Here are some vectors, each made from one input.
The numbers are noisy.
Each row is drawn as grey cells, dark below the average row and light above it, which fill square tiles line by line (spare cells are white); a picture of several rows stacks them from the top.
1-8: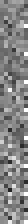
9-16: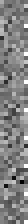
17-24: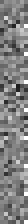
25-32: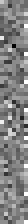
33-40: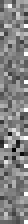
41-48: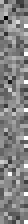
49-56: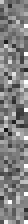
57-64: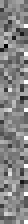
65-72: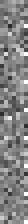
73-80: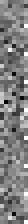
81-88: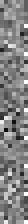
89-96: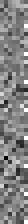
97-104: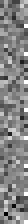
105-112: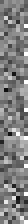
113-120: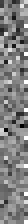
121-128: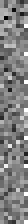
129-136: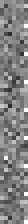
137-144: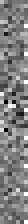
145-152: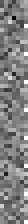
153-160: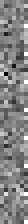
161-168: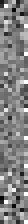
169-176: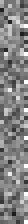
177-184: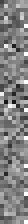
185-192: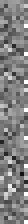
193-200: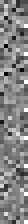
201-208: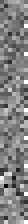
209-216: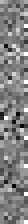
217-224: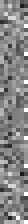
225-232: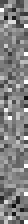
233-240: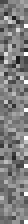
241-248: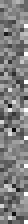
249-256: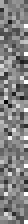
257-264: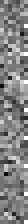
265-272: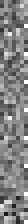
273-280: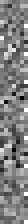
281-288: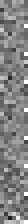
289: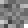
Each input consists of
a point on an 8-point line, together with either a point on a 5-point line, or a point on a 15-point line.
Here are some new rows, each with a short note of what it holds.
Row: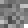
a point on an 8-point line and a point on a 15-point line
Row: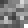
a point on an 8-point line and a point on a 15-point line
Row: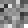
a point on a 5-point line and a point on an 8-point line
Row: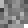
a point on an 8-point line and a point on a 15-point line
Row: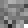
a point on an 8-point line and a point on a 15-point line
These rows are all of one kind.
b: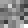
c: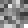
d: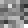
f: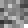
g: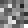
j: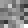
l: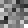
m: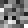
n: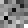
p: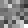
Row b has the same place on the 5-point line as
d, f and j.
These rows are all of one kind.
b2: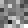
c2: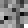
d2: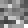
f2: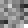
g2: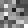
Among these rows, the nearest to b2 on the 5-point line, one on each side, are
d2 and f2.
